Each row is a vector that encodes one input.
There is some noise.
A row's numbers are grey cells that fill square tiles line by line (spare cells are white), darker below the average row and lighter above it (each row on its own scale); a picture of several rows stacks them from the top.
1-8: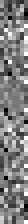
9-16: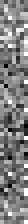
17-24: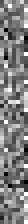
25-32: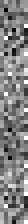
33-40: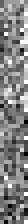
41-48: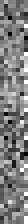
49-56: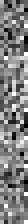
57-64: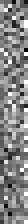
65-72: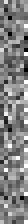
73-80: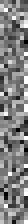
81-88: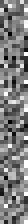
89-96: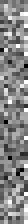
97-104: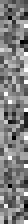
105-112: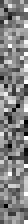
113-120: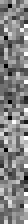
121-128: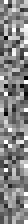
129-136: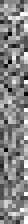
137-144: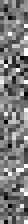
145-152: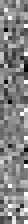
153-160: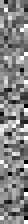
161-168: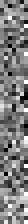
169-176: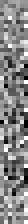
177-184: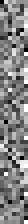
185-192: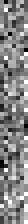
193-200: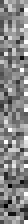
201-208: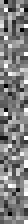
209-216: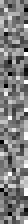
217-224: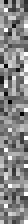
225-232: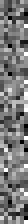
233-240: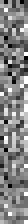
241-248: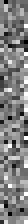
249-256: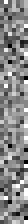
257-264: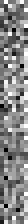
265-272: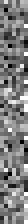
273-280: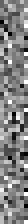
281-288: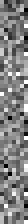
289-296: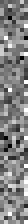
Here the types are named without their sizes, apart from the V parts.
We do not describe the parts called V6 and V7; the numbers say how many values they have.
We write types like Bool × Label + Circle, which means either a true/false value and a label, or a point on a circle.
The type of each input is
(Bool × Label + V7) × V6 + Unit.
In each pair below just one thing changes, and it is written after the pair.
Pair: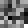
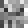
the value of V6
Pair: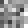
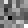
the value of V7
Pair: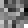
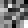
the value of V7
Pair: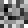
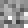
the value of V6
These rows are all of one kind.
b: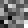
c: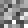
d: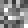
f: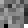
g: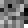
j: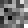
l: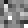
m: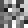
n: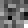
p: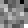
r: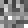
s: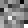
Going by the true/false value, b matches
c, g, j and p.
